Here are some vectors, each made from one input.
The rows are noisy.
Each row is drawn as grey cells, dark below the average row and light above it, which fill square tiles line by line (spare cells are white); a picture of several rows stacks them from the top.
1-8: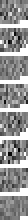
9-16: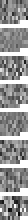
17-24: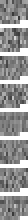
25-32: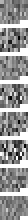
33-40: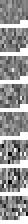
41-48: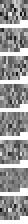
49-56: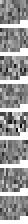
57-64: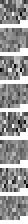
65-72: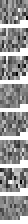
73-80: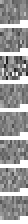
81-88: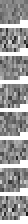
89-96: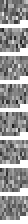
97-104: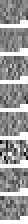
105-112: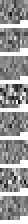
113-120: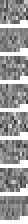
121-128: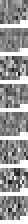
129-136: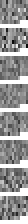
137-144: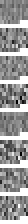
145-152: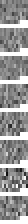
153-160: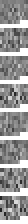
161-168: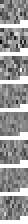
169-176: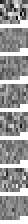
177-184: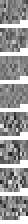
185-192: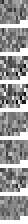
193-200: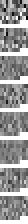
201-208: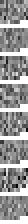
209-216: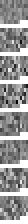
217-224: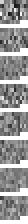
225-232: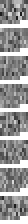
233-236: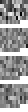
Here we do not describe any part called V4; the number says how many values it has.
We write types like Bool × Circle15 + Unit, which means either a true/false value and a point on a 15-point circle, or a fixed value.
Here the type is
Circle8 × (Line8 + V4) + List2(Line3 × Line5).
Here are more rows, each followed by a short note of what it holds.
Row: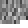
a point on an 8-point circle and a value of V4
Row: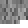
a point on an 8-point circle and a point on an 8-point line
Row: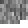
a list of two items
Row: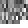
a list of one item
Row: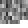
a list of two items
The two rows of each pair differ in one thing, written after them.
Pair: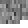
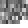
the place on the 5-point line in item 2 of the list
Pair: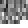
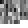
the place on the 5-point line in item 1 of the list
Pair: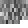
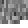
the place on the 3-point line in item 1 of the list
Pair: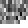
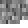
the place on the 5-point line in item 1 of the list
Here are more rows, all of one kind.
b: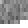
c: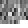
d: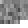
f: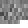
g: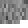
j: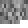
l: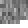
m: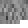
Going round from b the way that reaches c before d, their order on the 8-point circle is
b, f, l, m, g, j, c, d.
